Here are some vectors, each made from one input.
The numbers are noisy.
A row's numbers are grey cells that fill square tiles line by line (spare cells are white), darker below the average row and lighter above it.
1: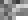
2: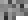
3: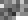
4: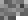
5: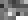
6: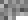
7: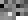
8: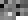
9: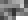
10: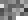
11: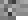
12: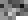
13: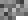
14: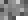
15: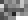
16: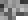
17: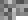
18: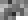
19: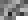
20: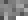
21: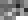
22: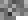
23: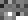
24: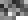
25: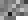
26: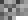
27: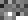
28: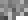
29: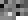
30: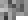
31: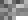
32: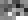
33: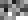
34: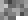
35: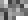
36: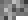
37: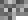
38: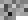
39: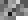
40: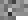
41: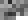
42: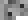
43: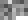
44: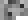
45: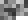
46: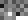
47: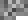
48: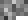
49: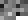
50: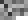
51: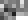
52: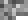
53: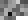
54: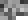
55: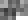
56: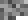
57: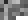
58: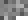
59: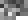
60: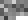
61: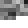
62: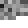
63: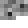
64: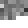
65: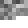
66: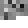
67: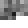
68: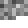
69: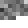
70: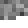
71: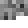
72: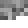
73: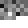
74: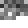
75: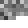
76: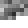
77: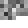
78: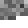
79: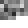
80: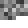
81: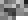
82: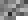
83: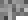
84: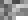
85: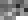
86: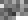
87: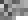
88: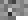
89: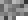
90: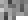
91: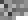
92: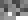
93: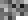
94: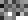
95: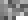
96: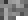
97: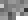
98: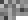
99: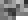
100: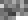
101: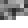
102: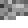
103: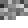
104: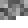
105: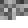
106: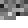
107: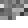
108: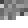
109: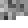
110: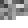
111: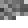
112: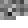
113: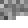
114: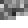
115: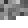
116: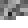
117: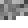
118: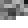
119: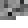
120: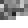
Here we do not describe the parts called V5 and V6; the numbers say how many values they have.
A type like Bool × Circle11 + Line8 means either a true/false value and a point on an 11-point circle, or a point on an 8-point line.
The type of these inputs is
(Bool × Line4 + V5) × V6.
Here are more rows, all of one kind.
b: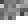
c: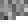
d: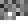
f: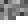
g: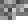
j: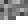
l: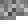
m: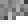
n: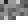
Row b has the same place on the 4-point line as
c and l.
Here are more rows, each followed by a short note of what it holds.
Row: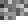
a point on a 4-point line, a true/false value and a value of V6
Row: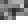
a point on a 4-point line, a true/false value and a value of V6
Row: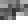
a value of V5 and a value of V6
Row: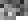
a value of V5 and a value of V6
